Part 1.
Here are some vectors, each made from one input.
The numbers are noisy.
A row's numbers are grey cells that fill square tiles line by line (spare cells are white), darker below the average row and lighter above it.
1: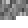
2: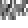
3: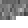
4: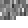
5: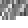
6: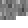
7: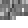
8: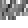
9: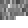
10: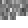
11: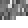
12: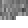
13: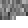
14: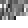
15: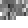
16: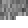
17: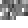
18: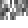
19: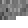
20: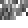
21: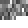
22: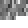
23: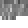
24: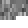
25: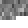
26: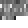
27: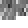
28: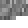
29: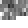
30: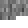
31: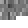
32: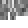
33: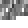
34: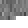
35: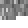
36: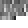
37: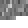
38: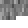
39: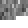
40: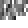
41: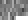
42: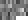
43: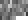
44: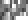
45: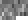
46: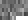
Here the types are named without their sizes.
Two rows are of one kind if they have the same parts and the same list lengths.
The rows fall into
2 kinds.
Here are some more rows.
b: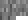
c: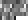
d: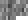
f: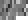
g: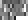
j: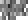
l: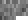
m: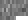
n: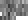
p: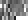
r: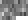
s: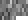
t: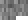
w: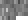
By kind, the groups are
b, d, f, j, l, m, n, r, s, t, w
c, g, p

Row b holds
a node of a tree.
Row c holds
a fixed value.
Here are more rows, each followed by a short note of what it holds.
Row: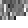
a fixed value
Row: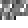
a fixed value
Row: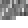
a node of a tree
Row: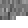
a node of a tree
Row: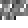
a fixed value
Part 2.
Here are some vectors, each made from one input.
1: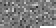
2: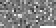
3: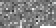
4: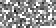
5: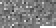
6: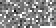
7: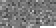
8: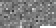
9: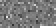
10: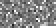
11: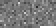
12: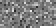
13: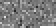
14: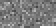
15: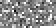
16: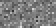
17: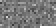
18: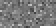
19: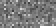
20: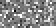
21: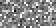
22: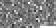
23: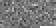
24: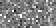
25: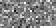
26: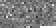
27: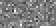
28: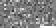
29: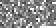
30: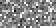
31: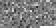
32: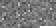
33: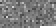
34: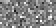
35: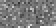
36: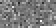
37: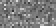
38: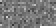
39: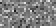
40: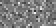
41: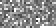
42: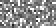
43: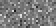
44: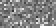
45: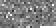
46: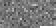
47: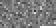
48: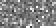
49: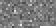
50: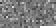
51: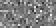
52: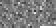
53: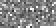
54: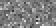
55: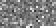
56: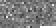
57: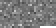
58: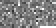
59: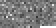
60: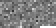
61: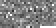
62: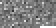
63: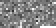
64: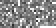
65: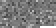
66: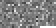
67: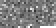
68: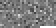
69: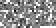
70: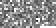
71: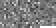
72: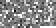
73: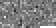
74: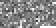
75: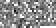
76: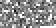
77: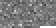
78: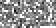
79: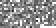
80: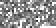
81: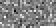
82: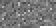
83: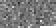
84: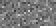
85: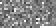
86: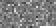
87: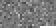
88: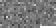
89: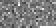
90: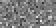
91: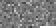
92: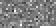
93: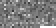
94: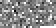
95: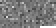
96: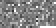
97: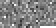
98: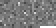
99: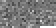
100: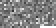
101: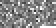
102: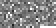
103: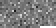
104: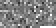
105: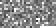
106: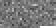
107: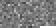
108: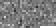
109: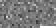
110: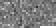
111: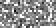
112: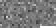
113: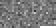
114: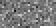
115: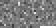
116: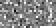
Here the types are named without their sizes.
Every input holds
a point on a line.
